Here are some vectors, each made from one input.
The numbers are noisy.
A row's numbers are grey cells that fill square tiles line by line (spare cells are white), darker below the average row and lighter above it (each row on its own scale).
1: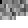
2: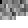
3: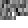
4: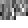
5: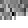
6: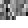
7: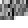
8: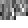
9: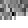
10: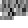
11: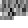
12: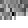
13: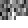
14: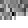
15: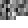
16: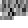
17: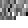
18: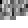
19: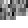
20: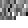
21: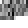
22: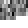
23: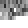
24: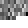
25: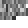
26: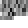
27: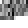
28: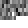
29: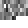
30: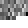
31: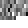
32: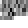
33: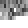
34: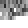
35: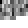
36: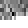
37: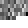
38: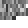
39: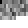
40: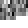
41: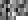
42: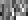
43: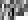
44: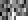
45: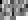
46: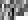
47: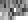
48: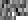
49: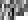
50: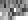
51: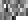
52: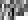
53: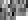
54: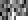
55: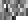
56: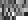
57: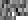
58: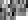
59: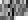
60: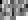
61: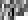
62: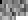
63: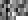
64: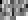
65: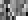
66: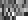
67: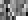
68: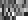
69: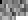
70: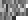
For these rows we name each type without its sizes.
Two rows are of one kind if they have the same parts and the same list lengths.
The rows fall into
2 kinds.
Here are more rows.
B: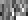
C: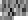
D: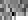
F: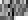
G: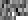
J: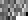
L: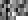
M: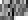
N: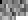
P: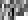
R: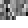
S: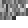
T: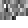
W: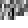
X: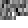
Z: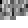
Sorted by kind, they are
B, G, J, L, R, S, T, X
C, D, F, M, N, P, W, Z

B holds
a node of a tree.
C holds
three true/false values.
